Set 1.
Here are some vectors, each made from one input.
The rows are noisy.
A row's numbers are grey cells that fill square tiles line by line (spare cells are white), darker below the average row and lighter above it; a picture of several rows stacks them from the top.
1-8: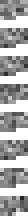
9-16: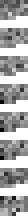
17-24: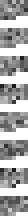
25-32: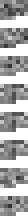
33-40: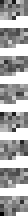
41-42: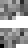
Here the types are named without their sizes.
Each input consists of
a label.
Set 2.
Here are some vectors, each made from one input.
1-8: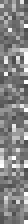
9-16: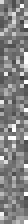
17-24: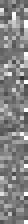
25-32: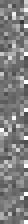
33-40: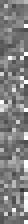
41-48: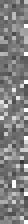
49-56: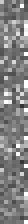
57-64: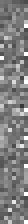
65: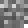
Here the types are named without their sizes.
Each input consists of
either a fixed value, or four true/false values.
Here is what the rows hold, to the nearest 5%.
About 10% of them hold a fixed value. The rest hold four true/false values.
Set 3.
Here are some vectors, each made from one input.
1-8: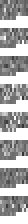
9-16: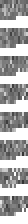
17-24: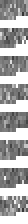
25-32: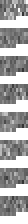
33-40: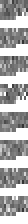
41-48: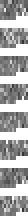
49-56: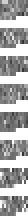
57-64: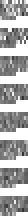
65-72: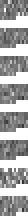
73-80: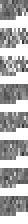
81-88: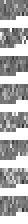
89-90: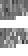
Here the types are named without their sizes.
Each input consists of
a node of a tree.
